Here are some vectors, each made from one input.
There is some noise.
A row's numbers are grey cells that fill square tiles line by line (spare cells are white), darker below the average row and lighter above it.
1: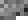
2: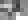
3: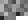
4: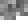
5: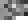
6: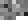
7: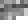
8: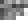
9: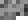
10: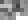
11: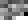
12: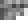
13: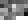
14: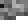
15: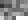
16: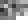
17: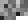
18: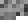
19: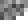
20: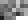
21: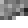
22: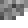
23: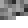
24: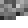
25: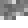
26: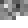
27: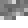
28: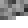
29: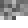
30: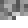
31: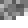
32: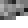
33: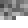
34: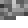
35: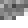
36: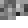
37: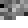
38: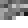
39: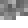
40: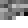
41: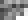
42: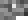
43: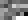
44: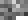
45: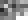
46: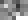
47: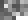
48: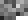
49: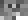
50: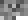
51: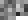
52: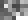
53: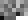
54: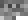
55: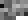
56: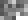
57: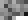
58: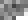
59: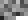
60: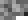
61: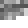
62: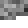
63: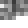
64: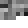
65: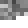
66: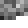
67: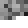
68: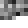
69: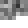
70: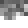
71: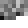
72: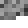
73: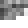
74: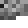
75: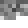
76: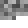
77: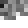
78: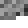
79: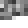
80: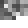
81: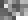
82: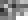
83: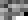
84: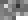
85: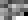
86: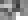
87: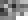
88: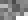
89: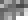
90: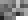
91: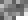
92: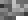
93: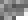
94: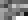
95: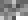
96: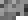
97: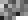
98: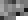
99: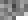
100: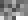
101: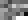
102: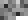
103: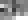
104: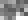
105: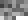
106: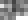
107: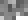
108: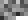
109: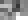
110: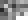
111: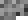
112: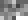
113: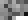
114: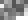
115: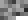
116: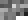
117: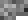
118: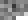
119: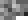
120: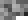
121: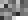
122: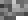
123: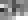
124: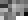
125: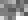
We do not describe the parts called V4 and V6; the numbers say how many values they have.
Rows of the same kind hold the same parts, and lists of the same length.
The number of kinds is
2.
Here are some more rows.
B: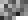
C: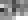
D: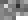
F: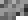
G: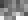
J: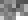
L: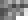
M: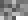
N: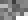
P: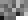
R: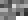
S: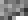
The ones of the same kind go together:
B, C, D, F, L, N, P, S
G, J, M, R

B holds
a true/false value, a value of V4 and a value of V6.
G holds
a point on a 5-point line, a true/false value and a value of V4.
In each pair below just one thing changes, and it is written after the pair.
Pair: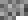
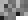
the value of V6
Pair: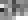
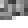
the true/false value
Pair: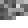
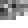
the true/false value
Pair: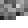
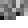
the value of V6
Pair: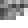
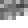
the value of V4
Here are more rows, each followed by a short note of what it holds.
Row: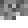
a point on a 5-point line, a true/false value and a value of V4
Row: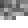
a point on a 5-point line, a true/false value and a value of V4
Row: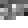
a point on a 5-point line, a true/false value and a value of V4
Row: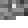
a point on a 5-point line, a true/false value and a value of V4
